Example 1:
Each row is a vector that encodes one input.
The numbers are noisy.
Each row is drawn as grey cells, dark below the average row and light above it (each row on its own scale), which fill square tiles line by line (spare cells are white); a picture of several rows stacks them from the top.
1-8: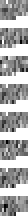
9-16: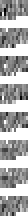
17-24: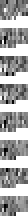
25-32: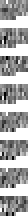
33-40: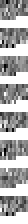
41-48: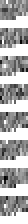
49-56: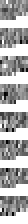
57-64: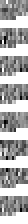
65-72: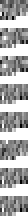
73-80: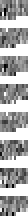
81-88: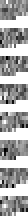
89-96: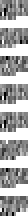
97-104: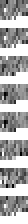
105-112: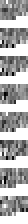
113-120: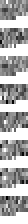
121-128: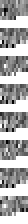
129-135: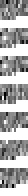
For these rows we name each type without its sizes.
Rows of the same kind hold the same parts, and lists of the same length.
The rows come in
2 kinds.
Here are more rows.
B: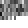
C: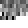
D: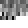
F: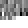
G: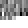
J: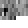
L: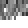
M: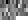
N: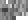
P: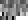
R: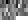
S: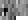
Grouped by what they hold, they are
B
C, D, F, G, J, L, M, N, P, R, S

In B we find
a fixed value.
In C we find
a point on a circle.
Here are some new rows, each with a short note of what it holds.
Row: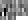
a point on a circle
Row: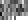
a fixed value
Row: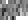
a point on a circle
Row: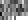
a fixed value
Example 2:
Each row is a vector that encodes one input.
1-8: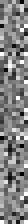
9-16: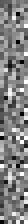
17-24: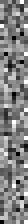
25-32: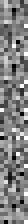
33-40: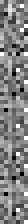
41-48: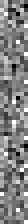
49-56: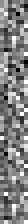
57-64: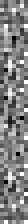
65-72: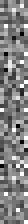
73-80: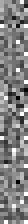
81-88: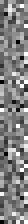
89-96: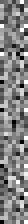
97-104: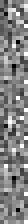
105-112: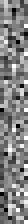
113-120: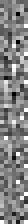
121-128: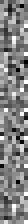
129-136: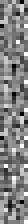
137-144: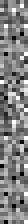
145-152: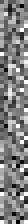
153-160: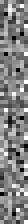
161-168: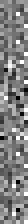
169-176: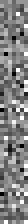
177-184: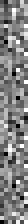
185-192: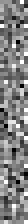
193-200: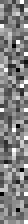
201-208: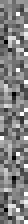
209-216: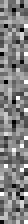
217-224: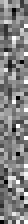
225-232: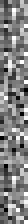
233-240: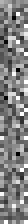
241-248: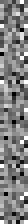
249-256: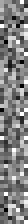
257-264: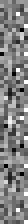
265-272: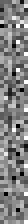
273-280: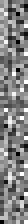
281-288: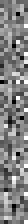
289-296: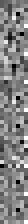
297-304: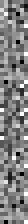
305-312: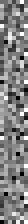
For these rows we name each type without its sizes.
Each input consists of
four true/false values.
